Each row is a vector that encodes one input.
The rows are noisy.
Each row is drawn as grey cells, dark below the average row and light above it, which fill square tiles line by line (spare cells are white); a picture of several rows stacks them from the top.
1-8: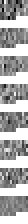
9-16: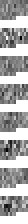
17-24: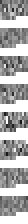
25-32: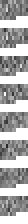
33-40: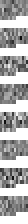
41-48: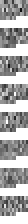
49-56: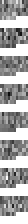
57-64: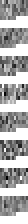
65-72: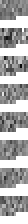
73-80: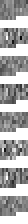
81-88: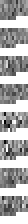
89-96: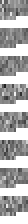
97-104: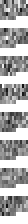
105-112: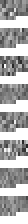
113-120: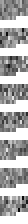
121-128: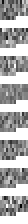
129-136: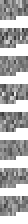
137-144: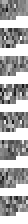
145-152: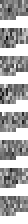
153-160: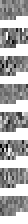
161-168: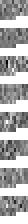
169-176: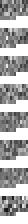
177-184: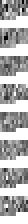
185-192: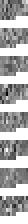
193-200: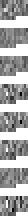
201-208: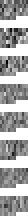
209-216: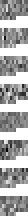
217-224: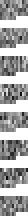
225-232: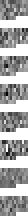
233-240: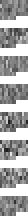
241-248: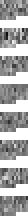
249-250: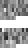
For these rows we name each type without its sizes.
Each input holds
a point on a line, together with either a point on a circle, or a point on a line.
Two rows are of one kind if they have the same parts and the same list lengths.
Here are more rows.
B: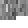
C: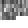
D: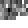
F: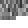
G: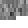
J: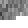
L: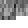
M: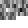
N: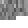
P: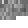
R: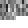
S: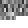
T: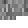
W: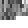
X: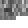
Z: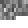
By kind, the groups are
B, D, F, G, J, L, M, N, P, T, X
C, R, S, W, Z

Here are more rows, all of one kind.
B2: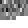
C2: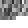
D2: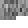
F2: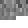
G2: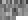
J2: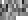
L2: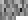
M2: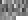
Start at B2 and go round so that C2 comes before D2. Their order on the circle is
B2, F2, C2, L2, G2, D2, J2, M2.
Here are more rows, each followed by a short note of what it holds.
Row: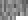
a point on a circle and a point on a line
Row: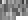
a point on a circle and a point on a line
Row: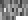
a point on each of two lines
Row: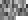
a point on each of two lines
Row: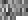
a point on a circle and a point on a line
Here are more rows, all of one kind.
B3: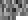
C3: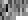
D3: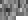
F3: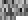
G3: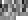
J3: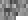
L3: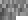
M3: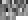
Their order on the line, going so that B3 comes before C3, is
D3, B3, M3, G3, J3, F3, C3, L3.
